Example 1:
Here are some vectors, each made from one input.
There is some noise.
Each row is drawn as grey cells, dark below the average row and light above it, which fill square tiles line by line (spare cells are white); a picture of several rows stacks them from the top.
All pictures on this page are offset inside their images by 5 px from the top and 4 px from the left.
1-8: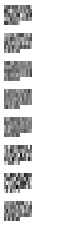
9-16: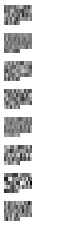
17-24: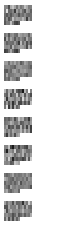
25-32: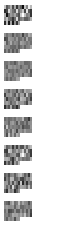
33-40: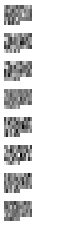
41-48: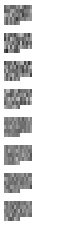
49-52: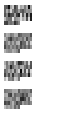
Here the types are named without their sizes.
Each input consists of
a point on a line.
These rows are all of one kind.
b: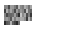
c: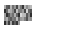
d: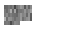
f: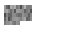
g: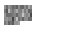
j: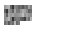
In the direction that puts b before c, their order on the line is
d, g, f, j, b, c.
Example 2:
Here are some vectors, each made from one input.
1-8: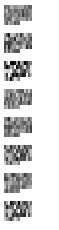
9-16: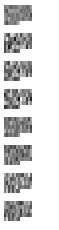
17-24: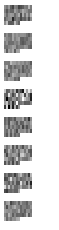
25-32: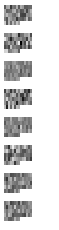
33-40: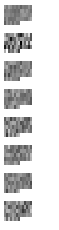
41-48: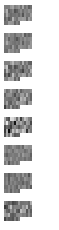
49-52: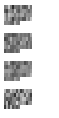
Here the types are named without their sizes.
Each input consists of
a point on a line.
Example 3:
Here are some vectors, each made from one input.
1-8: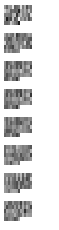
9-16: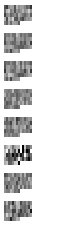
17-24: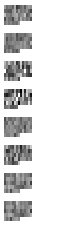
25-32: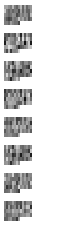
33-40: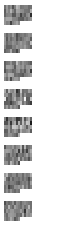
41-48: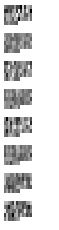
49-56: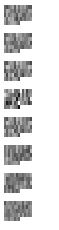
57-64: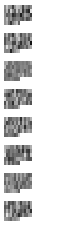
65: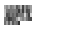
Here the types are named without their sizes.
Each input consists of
a point on a line.
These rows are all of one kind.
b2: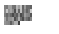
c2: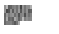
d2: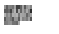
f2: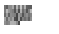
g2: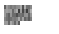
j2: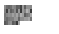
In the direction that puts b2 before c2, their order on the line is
b2, f2, g2, c2, j2, d2.
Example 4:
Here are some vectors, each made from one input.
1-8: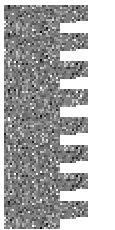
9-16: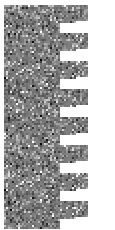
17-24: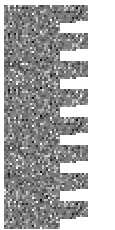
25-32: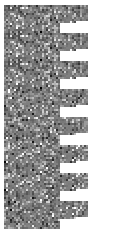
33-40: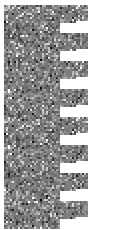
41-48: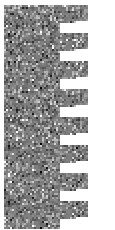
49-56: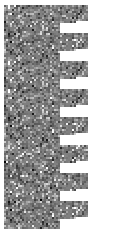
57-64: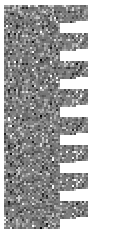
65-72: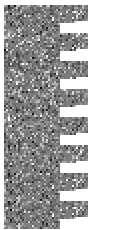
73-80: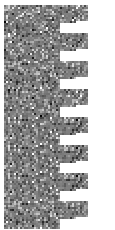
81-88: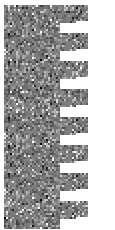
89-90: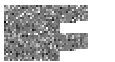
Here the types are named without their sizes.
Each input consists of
three true/false values.
